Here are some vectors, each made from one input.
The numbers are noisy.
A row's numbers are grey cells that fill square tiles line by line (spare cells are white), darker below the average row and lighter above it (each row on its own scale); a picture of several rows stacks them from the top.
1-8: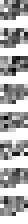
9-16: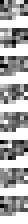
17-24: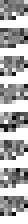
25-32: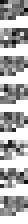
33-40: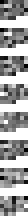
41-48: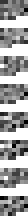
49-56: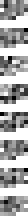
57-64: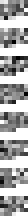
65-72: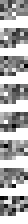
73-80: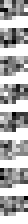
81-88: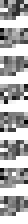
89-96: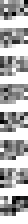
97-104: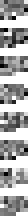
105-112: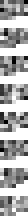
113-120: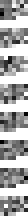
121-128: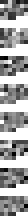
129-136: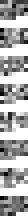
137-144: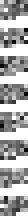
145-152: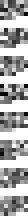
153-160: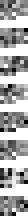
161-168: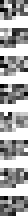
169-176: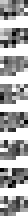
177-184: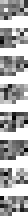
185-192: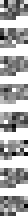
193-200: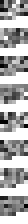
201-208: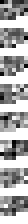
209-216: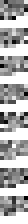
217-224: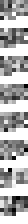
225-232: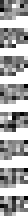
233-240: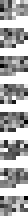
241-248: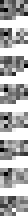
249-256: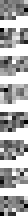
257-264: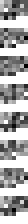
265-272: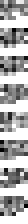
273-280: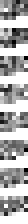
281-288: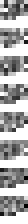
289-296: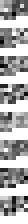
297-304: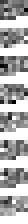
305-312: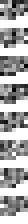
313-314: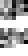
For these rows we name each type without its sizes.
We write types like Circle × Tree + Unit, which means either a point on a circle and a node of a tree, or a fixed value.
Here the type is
List(Circle).
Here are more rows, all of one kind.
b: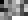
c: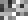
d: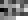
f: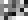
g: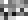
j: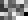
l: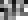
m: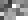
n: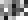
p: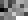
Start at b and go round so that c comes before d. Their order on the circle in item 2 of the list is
b, g, c, m, d, p, l, n, j, f.
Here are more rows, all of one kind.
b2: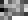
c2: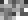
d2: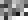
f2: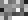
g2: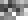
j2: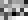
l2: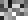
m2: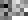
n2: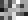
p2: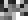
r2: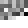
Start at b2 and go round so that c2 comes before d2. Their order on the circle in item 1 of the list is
b2, c2, f2, j2, r2, d2, m2, g2, l2, n2, p2.
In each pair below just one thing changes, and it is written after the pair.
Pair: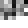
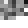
the place on the circle in item 2 of the list
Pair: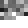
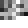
the place on the circle in item 2 of the list
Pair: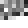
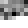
the place on the circle in item 1 of the list
